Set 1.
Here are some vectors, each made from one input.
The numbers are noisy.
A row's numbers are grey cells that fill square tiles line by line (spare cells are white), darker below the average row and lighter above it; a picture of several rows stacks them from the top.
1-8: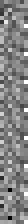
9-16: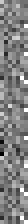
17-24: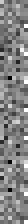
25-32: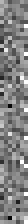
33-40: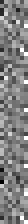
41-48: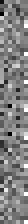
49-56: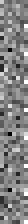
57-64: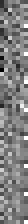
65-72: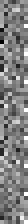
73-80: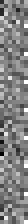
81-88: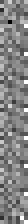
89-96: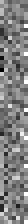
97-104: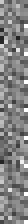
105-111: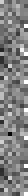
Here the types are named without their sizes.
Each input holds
either three true/false values, or a list of points on a line.
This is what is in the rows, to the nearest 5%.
About 50% of them hold three true/false values. The rest are lists of points on a line.
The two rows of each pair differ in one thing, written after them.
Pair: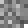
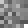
the place on the line in item 1 of the list
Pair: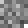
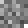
the place on the line in item 2 of the list
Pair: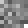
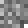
the place on the line in item 1 of the list
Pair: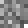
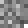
the place on the line in item 1 of the list
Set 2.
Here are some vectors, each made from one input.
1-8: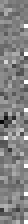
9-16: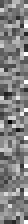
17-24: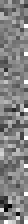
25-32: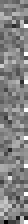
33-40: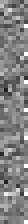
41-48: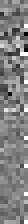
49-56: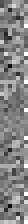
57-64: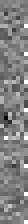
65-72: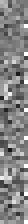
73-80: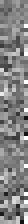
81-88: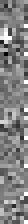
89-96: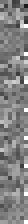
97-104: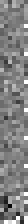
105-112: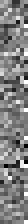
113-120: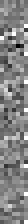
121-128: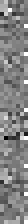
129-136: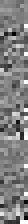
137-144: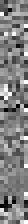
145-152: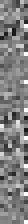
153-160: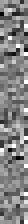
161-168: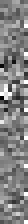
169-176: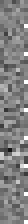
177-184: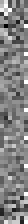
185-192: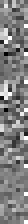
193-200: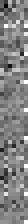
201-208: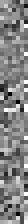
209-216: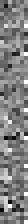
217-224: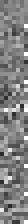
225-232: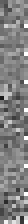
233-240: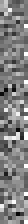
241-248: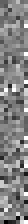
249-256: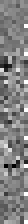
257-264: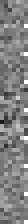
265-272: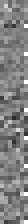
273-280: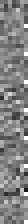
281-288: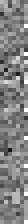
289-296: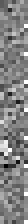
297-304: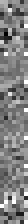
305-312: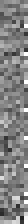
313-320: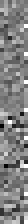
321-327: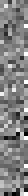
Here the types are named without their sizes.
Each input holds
either a point on a circle, or a label and a point on a line.
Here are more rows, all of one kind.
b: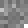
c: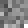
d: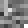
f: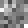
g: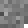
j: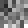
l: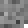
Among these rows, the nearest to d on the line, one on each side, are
c and j.
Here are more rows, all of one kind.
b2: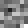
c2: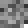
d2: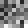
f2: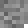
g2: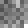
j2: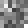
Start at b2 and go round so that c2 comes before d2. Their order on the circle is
b2, g2, c2, j2, f2, d2.
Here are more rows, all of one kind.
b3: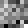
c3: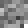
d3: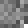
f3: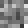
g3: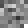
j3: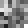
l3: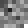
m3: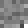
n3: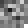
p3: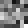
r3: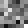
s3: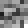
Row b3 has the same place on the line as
c3 and g3.
